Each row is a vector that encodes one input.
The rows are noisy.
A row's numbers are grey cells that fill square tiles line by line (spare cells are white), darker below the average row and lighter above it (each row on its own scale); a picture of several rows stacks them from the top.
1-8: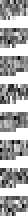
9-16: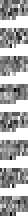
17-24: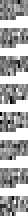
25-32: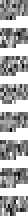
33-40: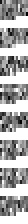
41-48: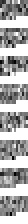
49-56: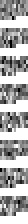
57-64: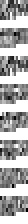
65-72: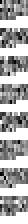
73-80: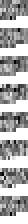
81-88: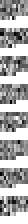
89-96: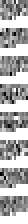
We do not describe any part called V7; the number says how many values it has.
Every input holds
a value of V7, together with either a point on a 6-point circle, or a node of a 10-node tree.
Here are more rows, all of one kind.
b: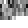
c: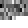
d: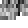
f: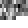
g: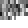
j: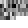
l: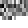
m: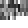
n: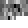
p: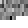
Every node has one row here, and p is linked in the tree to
l.
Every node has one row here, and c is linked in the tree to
g, l and n.
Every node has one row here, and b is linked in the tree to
g.
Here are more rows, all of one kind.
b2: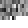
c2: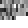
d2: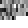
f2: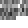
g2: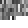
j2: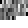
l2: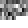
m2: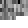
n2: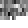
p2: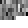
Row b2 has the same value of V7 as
g2, m2 and n2.
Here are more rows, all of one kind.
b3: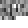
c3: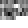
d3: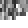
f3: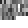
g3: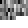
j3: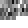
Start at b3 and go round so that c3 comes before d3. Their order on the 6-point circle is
b3, j3, c3, d3, g3, f3.
